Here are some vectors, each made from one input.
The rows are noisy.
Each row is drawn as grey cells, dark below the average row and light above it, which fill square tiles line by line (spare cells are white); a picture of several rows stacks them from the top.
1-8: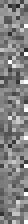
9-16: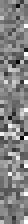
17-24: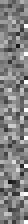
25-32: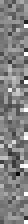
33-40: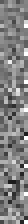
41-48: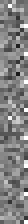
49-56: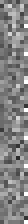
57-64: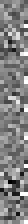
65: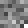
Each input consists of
either a point on a 5-point line, or a node of a 9-node tree.
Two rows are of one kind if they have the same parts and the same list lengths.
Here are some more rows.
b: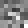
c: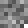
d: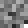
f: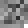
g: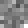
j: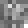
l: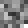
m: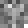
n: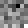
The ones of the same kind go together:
b, f, g, j, m, n
c, d, l

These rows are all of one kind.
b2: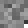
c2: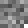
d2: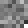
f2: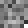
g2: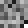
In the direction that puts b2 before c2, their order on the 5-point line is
b2, f2, g2, d2, c2.
